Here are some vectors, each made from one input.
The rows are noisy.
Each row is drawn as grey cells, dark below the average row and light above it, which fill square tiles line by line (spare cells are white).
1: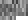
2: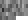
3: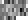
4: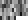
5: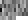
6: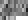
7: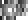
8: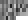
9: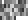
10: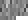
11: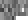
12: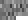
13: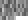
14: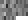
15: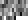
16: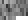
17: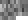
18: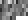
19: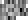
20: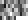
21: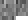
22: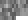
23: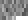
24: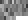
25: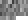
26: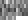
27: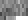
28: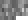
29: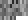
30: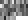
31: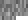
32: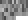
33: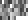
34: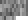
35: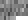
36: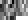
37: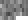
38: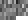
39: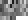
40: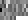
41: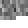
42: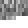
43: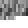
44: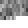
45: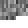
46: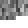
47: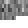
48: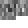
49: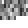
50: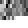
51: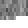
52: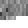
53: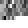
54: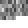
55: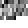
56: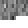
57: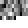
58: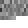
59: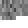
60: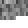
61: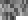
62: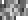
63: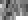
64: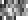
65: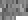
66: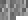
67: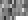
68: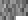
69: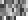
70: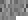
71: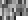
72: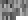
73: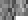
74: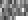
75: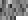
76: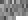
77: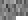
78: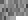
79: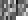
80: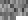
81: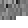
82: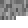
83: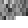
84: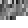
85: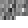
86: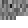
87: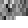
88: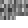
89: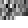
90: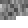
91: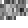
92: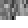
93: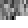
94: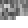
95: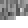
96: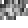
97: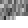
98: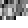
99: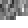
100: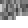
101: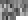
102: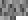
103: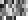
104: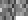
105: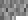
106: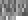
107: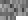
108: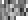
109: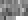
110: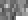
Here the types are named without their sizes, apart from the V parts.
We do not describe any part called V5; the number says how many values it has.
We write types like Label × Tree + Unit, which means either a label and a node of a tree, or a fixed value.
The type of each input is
(Bool × Bool × Bool × Bool + Unit) × V5 + Tree.
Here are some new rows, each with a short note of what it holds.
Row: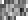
a node of a tree
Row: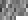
four true/false values and a value of V5
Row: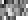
a node of a tree
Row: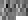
a value of V5
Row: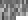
a value of V5
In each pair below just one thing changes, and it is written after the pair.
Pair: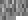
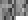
the value of V5
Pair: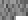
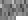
the value of V5
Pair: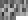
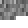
the value of V5
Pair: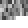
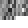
the value of V5
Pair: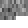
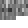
one of the four true/false values
